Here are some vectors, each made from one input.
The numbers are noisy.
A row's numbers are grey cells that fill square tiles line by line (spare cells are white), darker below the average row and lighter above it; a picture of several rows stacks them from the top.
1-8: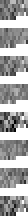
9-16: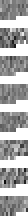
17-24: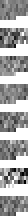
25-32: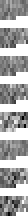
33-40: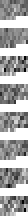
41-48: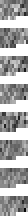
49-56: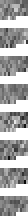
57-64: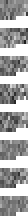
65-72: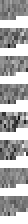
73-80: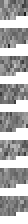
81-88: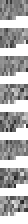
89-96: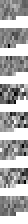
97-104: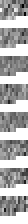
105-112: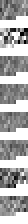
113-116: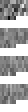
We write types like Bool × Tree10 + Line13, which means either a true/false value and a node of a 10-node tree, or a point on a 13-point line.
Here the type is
List2(Line8).
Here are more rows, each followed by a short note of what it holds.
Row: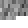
a list of one item
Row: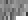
a list of one item
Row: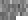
a list of one item
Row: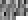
the empty list
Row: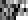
the empty list
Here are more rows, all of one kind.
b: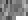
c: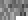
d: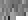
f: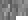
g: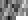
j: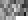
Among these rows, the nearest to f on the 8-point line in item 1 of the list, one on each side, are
g and j.
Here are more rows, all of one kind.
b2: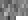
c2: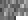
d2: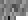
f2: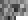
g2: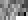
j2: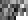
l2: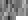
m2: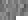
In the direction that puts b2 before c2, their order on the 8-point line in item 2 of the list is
l2, d2, b2, g2, c2, m2, f2, j2.
